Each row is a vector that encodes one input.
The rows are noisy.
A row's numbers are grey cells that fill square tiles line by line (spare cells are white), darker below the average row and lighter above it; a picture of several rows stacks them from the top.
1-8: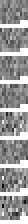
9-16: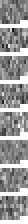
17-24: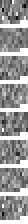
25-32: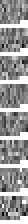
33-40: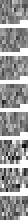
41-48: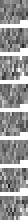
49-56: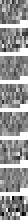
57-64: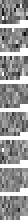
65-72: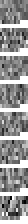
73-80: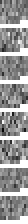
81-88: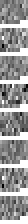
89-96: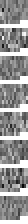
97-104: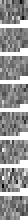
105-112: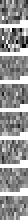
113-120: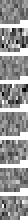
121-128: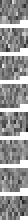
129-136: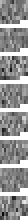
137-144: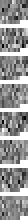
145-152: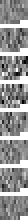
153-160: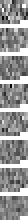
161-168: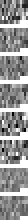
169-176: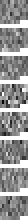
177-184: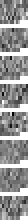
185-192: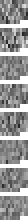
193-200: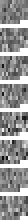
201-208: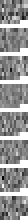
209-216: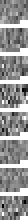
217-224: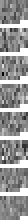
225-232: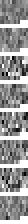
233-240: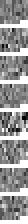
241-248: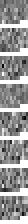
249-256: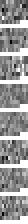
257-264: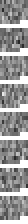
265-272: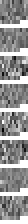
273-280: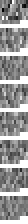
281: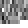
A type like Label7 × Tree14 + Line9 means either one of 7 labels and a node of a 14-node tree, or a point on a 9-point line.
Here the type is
Bool × (Circle8 + List2(Line9)) × Circle10.
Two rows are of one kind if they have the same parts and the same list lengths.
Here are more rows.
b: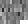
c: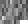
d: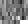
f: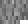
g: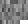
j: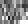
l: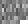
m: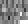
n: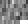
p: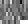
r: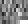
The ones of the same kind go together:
b, c, f, n
d, p
g, l
j, m, r

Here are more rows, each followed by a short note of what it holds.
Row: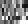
a point on an 8-point circle, a point on a 10-point circle and a true/false value
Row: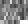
a point on a 10-point circle and a true/false value, together with a list of two items
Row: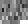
a point on a 10-point circle and a true/false value, together with the empty list
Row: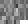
a point on a 10-point circle and a true/false value, together with a list of two items
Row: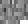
a point on a 10-point circle and a true/false value, together with a list of one item
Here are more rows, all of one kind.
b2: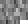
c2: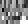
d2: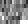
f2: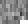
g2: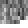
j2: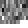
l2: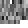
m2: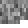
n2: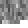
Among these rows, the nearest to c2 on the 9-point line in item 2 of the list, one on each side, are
f2 and l2.
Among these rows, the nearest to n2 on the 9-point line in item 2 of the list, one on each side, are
b2 and j2.
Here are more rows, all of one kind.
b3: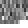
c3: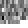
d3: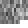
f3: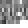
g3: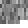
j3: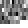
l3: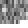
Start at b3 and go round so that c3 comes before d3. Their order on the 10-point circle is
b3, g3, j3, l3, c3, f3, d3.
